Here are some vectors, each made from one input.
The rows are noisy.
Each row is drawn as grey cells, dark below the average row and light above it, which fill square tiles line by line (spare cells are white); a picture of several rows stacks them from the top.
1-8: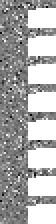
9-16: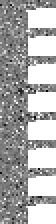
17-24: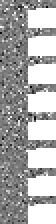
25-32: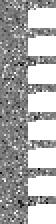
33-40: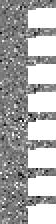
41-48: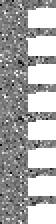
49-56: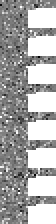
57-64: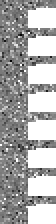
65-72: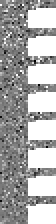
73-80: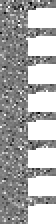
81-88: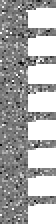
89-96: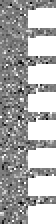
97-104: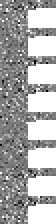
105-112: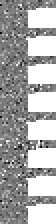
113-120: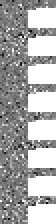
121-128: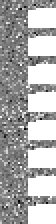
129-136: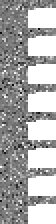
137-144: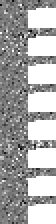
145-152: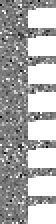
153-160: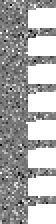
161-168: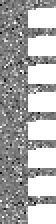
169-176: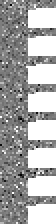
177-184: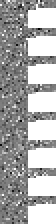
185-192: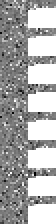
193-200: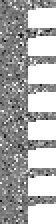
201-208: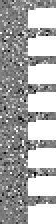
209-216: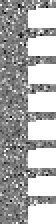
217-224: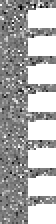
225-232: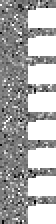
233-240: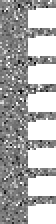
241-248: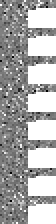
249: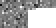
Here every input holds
one of 8 labels, together with either a point on an 11-point circle and a point on an 8-point line, or one of 8 labels.
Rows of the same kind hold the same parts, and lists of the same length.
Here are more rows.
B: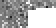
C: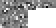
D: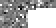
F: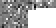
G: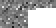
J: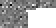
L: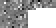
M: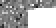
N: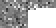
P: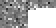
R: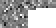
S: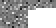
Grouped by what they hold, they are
B, G, J, L, M, N, P, S
C, D, F, R

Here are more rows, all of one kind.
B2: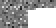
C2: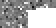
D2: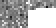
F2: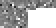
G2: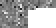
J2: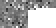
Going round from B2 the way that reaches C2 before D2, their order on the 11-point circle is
B2, C2, J2, F2, G2, D2.
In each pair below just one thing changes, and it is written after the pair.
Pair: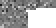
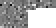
the place on the 8-point line
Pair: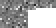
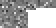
the label
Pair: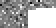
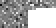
the place on the 8-point line
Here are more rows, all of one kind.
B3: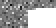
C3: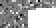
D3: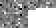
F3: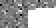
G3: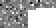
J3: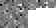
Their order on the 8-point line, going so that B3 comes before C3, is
B3, G3, C3, F3, J3, D3.
